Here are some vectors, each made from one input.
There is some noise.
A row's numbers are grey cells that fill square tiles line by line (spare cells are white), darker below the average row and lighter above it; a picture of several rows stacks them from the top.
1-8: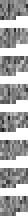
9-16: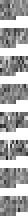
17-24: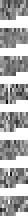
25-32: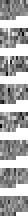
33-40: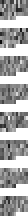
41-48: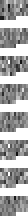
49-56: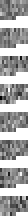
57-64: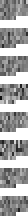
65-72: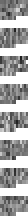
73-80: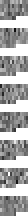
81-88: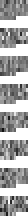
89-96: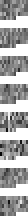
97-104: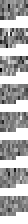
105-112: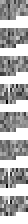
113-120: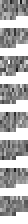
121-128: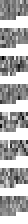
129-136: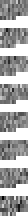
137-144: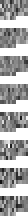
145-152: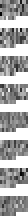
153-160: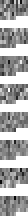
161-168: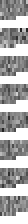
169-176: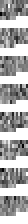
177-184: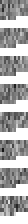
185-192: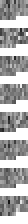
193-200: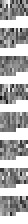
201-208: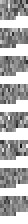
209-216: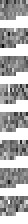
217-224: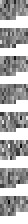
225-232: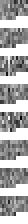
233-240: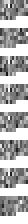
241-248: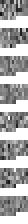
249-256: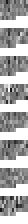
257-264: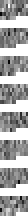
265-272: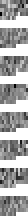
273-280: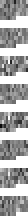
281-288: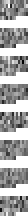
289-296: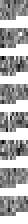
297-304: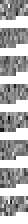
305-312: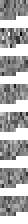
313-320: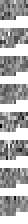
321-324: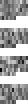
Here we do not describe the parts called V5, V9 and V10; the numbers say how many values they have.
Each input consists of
either a point on a 6-point line, a true/false value, a value of V9 and a value of V10, or a point on an 8-point line and a value of V5.
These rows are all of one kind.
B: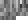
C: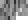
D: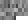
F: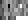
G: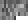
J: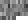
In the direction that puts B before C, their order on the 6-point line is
B, J, D, G, F, C.
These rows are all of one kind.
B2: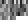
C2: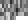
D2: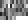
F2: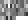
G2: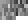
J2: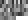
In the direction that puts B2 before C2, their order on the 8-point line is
F2, D2, G2, J2, B2, C2.
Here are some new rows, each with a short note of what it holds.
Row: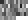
a point on an 8-point line and a value of V5
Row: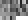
a point on an 8-point line and a value of V5
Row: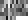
a point on an 8-point line and a value of V5
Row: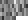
a point on a 6-point line, a true/false value, a value of V9 and a value of V10
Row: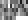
a point on an 8-point line and a value of V5
